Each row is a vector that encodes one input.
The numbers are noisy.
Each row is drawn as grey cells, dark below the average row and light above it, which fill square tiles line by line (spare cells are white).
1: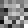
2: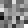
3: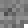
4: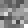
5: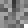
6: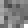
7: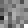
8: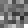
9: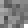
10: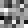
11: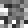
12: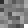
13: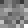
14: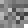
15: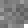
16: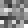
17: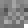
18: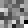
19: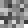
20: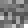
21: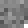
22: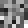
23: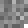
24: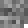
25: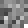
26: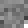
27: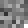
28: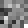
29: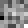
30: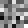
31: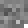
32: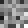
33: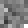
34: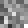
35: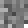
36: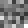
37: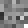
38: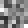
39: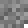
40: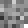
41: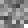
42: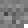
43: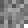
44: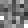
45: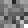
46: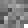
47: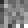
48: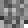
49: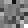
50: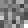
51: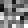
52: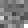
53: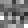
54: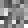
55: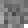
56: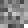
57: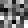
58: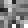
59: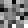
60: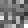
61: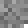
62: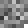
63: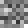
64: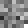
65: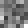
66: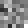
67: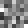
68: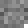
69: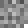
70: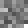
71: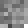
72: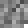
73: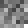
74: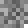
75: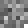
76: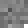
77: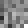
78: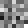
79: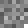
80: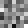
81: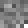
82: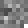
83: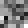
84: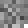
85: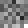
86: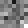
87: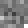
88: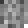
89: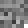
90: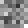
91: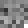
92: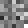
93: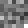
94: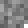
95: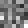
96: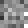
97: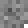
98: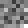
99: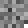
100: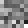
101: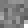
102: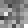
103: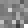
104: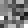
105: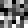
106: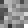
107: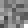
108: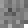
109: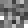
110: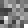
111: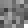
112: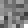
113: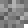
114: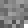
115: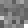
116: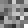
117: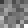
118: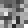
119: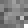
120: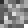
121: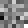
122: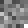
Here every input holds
either one of 9 labels and one of 11 labels, or three true/false values.
